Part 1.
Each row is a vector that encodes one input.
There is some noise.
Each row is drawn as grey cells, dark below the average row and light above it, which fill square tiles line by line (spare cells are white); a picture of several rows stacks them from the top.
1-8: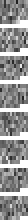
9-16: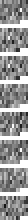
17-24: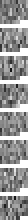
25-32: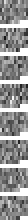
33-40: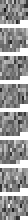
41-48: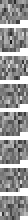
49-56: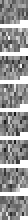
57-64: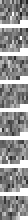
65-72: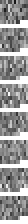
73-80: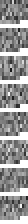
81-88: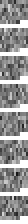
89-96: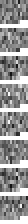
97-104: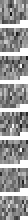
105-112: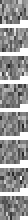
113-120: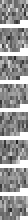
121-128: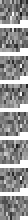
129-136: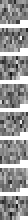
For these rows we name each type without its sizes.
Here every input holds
either a point on a circle, or a point on a line.
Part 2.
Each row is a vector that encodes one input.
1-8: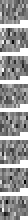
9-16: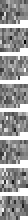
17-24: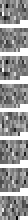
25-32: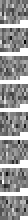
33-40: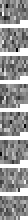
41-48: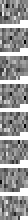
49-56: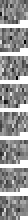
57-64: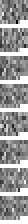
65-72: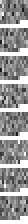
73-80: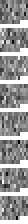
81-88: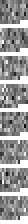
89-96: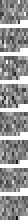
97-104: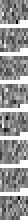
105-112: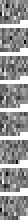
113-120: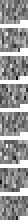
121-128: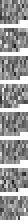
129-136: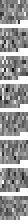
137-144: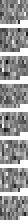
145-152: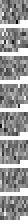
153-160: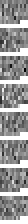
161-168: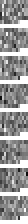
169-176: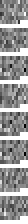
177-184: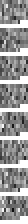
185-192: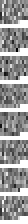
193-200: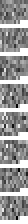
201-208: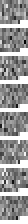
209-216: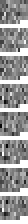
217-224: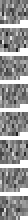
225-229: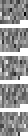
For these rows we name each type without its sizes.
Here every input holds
a point on a circle and a true/false value.
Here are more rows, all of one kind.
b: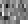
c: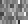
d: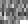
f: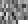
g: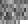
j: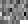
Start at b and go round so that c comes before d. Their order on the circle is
b, f, c, g, d, j.
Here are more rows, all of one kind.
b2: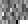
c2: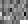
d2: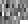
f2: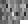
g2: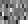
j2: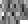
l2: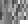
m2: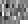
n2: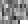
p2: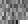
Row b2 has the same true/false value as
c2, j2, n2 and p2.
